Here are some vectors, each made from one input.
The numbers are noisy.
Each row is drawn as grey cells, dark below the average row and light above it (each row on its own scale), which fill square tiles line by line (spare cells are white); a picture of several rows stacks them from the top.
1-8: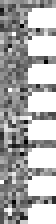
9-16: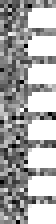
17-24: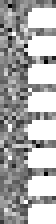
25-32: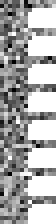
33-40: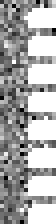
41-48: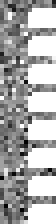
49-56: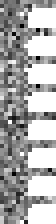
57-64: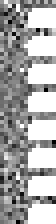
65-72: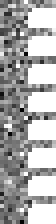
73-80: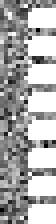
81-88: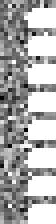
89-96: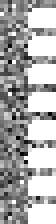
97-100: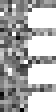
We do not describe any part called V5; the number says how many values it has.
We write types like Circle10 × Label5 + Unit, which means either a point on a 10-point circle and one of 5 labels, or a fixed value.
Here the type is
(Bool × Bool × Bool + Circle6) × Circle6 + V5 × V5.
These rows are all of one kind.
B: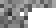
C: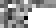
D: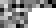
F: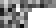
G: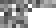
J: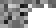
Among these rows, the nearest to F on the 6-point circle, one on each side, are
B and D.
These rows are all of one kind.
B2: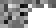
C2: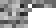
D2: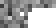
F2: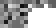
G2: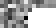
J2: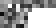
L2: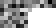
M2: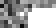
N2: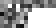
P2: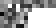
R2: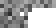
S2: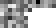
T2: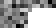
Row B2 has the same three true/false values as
F2 and T2.
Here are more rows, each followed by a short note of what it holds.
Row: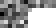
a point on each of two 6-point circles
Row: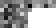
a point on each of two 6-point circles
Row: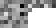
a point on a 6-point circle and three true/false values
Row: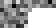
a point on a 6-point circle and three true/false values
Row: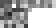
a point on each of two 6-point circles
